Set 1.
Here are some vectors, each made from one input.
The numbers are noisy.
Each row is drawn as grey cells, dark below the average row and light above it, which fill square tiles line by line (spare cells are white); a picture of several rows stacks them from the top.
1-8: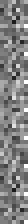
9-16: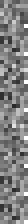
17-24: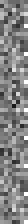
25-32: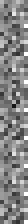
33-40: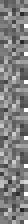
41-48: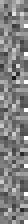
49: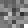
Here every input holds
a point on a 6-point circle.
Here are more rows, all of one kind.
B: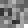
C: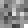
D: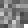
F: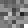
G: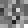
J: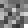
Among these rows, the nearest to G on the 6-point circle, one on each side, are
B and F.
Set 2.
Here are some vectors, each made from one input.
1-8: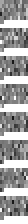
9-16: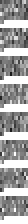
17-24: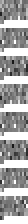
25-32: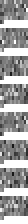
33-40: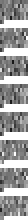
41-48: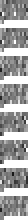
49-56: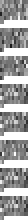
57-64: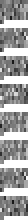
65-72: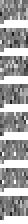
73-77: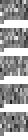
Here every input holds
a point on a 6-point circle.
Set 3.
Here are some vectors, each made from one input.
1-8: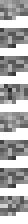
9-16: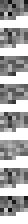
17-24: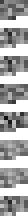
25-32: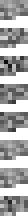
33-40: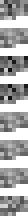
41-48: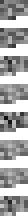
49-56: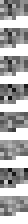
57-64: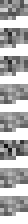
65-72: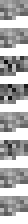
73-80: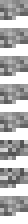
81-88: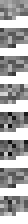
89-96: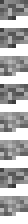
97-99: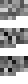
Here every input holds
one of 6 labels.
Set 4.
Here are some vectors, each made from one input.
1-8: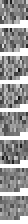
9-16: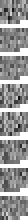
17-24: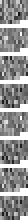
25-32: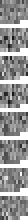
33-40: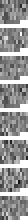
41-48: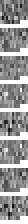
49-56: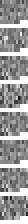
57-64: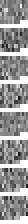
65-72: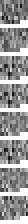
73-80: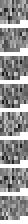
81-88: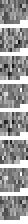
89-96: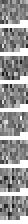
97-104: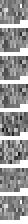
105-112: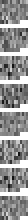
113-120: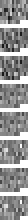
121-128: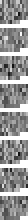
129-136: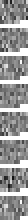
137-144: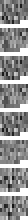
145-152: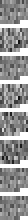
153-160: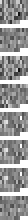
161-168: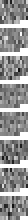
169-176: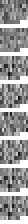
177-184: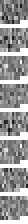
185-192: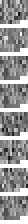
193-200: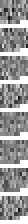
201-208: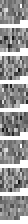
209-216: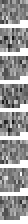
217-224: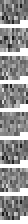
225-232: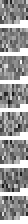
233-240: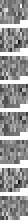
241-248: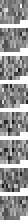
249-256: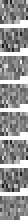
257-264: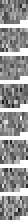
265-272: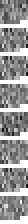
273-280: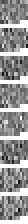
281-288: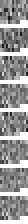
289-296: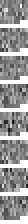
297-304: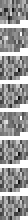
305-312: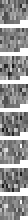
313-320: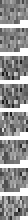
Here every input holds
a node of an 8-node tree.
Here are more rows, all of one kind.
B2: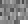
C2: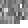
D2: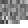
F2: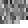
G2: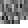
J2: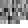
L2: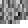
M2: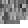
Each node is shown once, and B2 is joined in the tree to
C2, D2, J2 and M2.
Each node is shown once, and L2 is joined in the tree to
C2.
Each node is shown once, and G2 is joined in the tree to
M2.
